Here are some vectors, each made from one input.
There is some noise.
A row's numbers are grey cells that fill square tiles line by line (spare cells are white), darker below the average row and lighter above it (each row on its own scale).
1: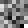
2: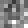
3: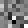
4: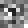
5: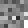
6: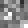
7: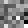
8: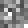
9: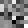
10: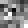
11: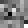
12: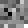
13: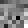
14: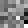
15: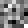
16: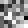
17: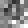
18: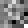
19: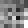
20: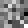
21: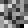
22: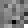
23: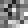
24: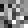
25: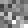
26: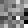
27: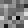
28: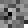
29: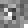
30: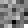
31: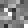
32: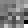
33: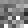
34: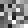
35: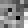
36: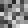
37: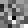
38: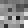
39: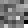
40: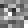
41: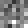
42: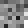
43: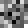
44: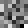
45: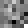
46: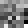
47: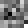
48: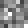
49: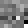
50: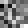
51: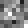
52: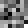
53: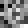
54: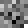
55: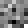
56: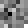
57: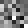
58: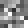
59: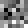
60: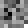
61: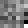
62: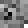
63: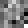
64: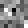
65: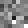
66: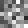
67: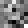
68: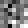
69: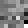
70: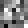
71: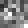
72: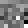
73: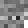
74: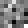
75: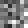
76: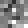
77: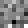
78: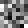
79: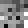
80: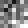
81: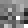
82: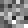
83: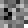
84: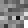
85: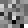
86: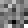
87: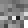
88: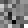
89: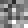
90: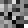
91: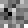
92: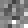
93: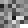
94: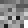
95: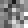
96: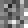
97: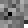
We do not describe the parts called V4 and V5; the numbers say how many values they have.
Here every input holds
a point on each of two 6-point circles, three true/false values, a value of V4 and a value of V5.
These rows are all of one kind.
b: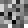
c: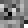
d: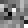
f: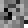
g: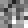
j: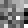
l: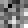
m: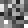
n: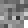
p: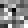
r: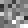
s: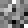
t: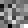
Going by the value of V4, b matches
c, j, m and t.
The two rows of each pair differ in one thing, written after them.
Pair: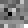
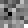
the value of V5
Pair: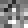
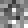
the place on one of the two 6-point circles
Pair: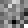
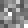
one of the three true/false values
